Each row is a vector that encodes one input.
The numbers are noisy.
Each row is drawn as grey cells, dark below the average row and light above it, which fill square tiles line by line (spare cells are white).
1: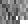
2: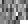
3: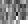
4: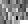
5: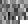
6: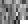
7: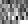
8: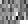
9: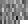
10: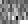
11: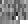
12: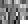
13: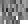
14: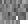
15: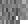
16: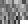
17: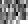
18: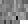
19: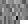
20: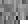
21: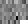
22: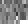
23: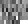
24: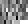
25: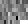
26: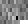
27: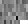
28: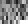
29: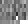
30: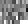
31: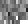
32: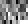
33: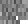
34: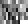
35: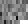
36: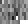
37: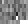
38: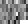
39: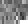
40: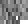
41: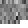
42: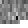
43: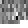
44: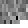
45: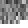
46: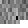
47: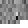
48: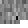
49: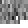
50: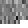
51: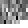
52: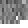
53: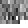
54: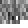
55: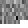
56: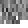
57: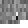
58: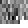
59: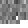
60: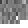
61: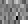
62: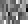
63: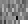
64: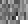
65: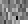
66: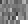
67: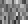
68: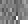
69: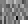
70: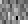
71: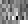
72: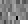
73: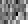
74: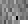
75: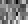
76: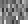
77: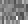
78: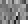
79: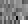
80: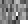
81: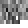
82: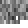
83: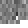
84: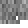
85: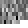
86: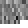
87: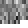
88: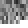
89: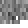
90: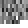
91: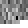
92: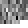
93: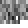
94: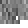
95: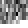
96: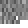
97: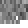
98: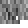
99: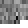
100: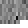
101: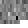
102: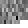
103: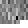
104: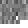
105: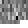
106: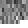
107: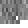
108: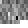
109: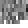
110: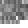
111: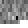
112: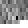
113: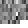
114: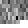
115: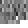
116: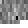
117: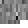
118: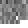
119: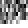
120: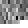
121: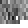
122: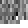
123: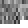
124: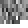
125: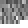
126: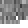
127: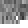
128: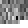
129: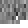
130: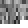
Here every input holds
a true/false value, together with either a point on a 6-point line, or a point on an 8-point line.
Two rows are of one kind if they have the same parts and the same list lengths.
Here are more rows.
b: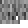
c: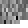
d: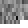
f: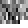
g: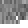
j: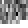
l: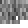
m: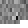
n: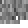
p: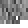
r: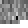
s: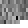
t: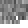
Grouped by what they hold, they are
b, c, g, j, l, m, n, s, t
d, f, p, r

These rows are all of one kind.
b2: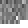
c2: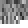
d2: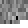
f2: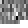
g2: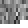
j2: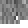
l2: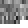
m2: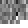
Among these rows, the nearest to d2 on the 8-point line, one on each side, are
b2 and l2.
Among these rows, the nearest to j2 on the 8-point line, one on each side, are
g2 and m2.
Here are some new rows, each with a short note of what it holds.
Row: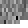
a point on a 6-point line and a true/false value
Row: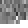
a point on a 6-point line and a true/false value
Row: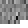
a point on a 6-point line and a true/false value
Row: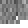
a point on an 8-point line and a true/false value
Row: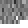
a point on an 8-point line and a true/false value
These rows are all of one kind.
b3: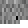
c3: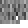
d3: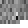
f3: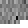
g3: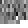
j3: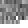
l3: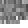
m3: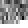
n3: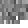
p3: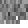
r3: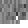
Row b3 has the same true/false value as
d3 and f3.
